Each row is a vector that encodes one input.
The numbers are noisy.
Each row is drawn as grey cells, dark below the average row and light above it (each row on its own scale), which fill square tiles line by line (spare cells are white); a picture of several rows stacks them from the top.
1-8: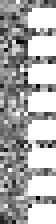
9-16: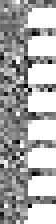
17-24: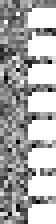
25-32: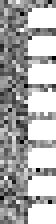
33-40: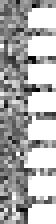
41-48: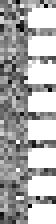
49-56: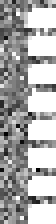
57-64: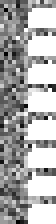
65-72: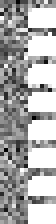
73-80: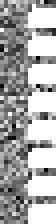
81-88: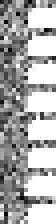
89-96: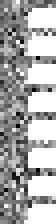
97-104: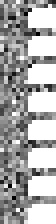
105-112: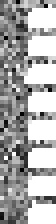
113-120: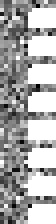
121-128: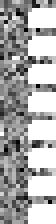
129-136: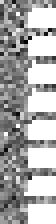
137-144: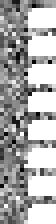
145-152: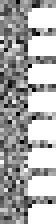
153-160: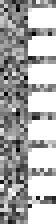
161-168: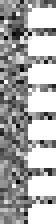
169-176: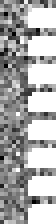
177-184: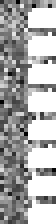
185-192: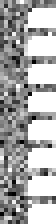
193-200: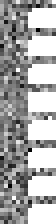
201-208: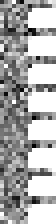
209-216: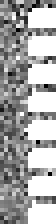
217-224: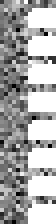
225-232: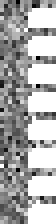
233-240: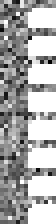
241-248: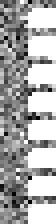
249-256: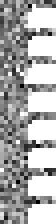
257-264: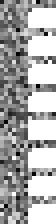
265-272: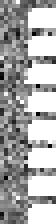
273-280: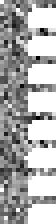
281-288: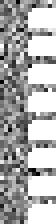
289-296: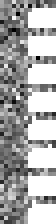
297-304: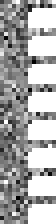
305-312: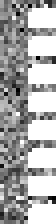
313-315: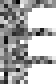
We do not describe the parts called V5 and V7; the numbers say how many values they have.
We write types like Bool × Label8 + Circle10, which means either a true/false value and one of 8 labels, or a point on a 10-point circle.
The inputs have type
Bool × Line9 × (Line11 + V5) × V7.
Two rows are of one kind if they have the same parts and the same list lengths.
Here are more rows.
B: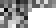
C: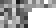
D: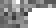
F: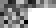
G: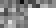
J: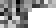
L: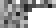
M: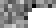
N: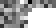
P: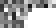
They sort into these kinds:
B, C, F, G, J, L, M
D, N, P

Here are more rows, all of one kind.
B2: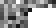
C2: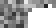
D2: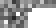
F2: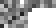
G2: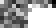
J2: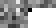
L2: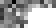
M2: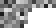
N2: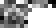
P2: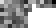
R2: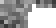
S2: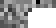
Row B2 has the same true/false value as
F2, J2, M2 and N2.
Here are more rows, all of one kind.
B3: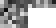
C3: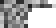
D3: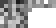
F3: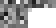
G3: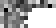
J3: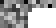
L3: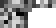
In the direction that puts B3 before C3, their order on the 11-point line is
F3, B3, G3, L3, C3, J3, D3.
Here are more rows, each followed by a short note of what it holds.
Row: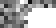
a point on a 9-point line, a true/false value, a value of V5 and a value of V7
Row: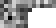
a point on a 9-point line, a point on an 11-point line, a true/false value and a value of V7
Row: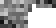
a point on a 9-point line, a true/false value, a value of V5 and a value of V7
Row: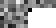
a point on a 9-point line, a true/false value, a value of V5 and a value of V7
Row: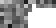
a point on a 9-point line, a true/false value, a value of V5 and a value of V7
